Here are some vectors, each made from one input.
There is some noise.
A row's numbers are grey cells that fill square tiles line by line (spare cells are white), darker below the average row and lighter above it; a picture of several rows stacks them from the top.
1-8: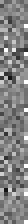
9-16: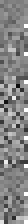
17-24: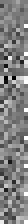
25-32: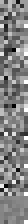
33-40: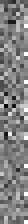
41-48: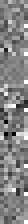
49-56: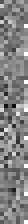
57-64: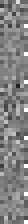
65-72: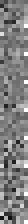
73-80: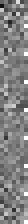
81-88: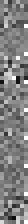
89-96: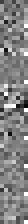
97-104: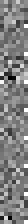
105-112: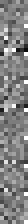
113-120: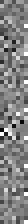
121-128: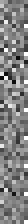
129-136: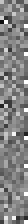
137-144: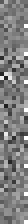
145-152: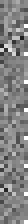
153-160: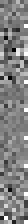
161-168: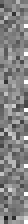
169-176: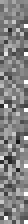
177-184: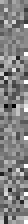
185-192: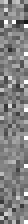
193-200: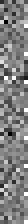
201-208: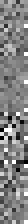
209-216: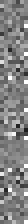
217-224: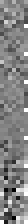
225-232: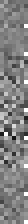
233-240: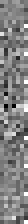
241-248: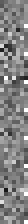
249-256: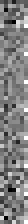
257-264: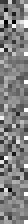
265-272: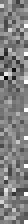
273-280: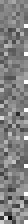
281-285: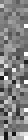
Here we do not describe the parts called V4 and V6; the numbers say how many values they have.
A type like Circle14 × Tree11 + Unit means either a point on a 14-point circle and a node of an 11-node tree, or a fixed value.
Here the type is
(Line5 × Line8 × V4 + V6) × Line8 × Line8 × Line8.
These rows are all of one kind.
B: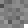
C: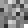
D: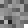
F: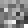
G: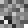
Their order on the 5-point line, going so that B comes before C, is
G, B, C, D, F.
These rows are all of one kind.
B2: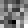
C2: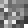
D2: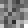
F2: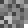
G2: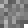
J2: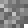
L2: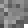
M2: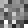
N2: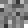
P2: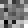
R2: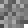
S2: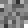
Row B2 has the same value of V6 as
F2, L2, N2 and S2.
